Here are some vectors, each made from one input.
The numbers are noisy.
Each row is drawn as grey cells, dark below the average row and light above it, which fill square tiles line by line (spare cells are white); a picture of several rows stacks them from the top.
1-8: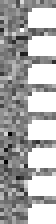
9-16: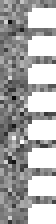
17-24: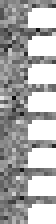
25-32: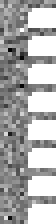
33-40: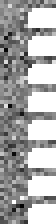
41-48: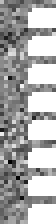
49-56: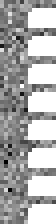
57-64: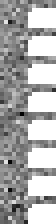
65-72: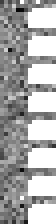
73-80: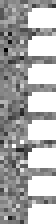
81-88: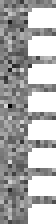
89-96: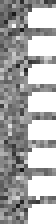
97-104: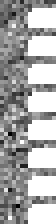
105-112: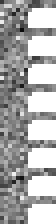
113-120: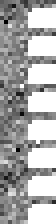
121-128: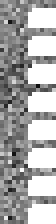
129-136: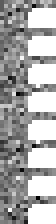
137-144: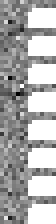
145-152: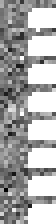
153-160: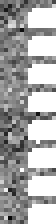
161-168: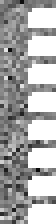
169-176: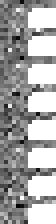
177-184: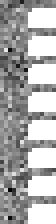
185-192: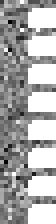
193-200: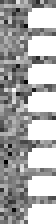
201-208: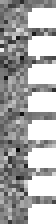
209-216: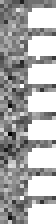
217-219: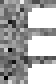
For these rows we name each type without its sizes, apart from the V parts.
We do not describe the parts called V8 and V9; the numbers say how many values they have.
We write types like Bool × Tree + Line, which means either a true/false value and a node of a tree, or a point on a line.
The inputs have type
(Label + Line × V9) × V8.
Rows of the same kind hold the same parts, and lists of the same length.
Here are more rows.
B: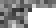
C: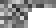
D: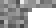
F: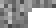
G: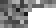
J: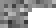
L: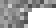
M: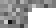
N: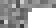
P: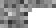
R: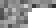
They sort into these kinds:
B, C, G
D, F, J, L, M, N, P, R

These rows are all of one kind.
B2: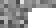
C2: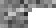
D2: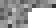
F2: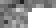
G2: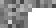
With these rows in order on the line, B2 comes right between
D2 and F2.
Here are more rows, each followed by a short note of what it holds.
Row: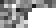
a label and a value of V8
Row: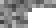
a point on a line, a value of V8 and a value of V9
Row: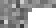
a point on a line, a value of V8 and a value of V9
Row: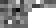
a label and a value of V8
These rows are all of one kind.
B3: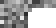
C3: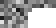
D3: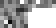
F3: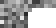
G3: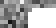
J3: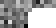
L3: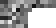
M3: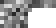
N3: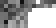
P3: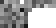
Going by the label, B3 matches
F3, G3, J3 and P3.
